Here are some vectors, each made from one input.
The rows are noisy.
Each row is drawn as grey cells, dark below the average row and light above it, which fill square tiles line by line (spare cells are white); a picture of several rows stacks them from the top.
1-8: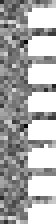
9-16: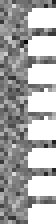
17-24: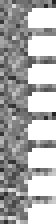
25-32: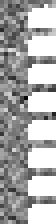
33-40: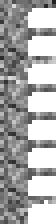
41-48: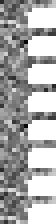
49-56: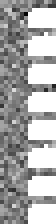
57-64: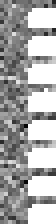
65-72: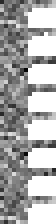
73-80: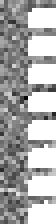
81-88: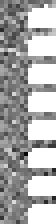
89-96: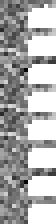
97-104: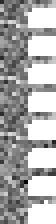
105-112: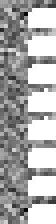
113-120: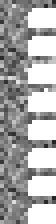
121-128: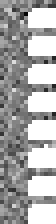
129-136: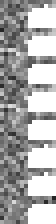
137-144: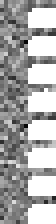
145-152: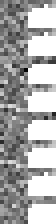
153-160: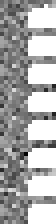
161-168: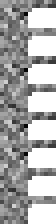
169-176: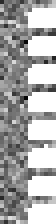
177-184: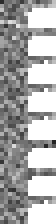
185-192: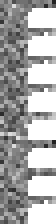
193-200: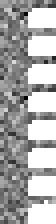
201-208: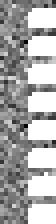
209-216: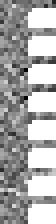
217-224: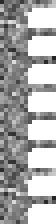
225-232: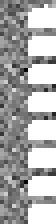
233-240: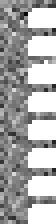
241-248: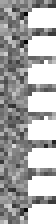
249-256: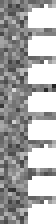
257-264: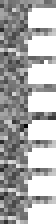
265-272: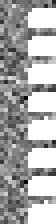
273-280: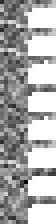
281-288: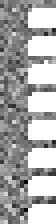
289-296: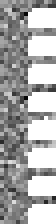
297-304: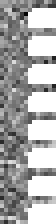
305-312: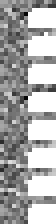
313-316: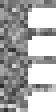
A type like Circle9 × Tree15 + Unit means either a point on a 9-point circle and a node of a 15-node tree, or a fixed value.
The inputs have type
Line6.
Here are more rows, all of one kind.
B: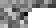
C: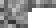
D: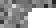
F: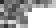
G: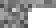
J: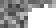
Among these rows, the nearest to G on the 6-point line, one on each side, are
C and J.
